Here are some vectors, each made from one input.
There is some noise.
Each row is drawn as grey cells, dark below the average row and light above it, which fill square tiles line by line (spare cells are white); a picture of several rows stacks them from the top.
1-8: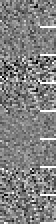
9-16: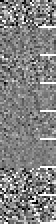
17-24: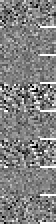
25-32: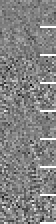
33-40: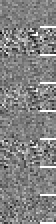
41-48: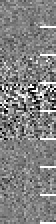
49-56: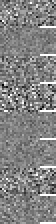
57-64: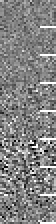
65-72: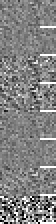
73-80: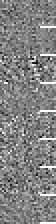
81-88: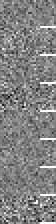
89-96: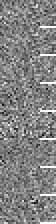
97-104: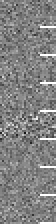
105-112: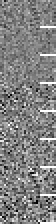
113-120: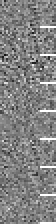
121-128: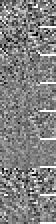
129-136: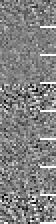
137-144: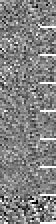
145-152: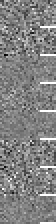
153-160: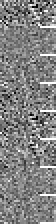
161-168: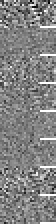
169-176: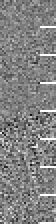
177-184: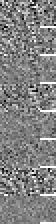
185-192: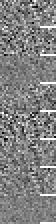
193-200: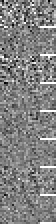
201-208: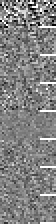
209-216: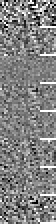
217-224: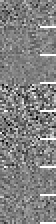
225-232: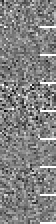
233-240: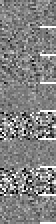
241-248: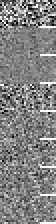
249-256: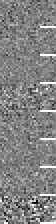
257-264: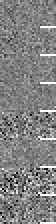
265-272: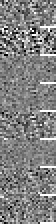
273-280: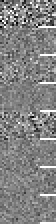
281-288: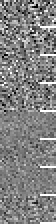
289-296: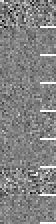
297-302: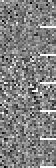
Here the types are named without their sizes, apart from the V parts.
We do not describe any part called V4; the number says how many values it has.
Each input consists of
a point on a circle, a node of a tree and a value of V4, together with either a point on a circle, or a fixed value.
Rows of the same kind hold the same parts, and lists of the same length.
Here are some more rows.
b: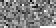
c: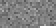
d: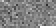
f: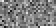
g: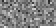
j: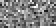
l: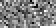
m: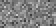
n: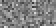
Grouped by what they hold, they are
b, c, g, j, l, m, n
d, f

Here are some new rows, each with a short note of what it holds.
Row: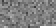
a point on a circle, a node of a tree and a value of V4
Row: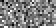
a point on a circle, a node of a tree and a value of V4
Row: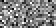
a point on a circle, a node of a tree and a value of V4
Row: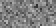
a point on a circle, a node of a tree and a value of V4
